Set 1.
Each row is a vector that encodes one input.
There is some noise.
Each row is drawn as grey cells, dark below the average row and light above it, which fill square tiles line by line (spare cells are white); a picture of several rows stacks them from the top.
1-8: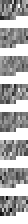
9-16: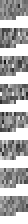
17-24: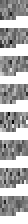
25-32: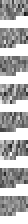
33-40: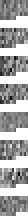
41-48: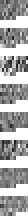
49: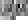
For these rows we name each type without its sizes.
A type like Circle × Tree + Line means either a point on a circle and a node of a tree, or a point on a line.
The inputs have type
Line.
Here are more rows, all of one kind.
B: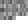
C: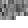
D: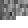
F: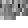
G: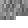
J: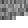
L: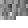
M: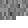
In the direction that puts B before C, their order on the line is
B, J, G, L, M, F, D, C.
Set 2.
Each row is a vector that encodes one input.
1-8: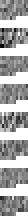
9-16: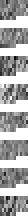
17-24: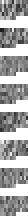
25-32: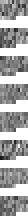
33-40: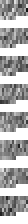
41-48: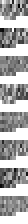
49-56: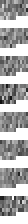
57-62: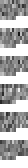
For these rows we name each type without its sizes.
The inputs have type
Line.
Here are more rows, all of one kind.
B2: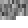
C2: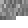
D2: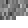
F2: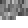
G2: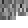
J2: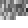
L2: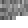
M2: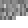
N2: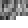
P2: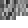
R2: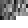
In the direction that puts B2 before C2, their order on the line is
R2, B2, P2, D2, N2, C2, L2, M2, G2, J2, F2.
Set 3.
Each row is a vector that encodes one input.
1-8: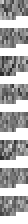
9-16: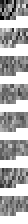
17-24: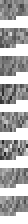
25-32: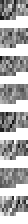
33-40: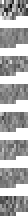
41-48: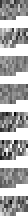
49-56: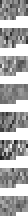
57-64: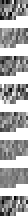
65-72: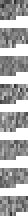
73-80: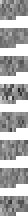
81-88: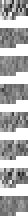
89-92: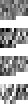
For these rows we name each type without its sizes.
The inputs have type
Bool × Bool × Bool.
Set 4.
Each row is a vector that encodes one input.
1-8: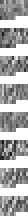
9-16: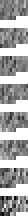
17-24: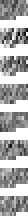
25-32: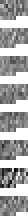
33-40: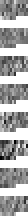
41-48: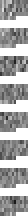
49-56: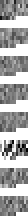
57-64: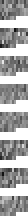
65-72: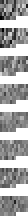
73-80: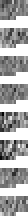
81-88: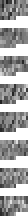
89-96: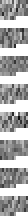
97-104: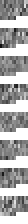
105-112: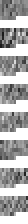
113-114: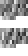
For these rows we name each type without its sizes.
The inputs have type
Bool × Bool × Bool × Bool × Bool.
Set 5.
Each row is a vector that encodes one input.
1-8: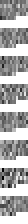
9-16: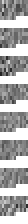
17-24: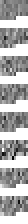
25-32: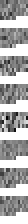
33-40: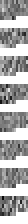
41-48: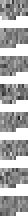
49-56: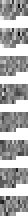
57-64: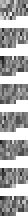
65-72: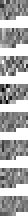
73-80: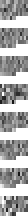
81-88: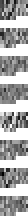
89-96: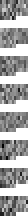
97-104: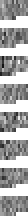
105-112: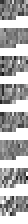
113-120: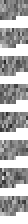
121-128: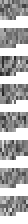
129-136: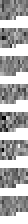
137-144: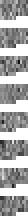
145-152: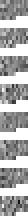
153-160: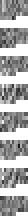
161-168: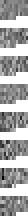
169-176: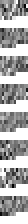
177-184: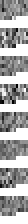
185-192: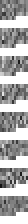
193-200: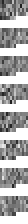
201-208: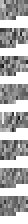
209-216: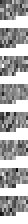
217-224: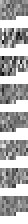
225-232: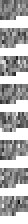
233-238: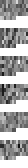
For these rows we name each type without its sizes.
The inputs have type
Line.
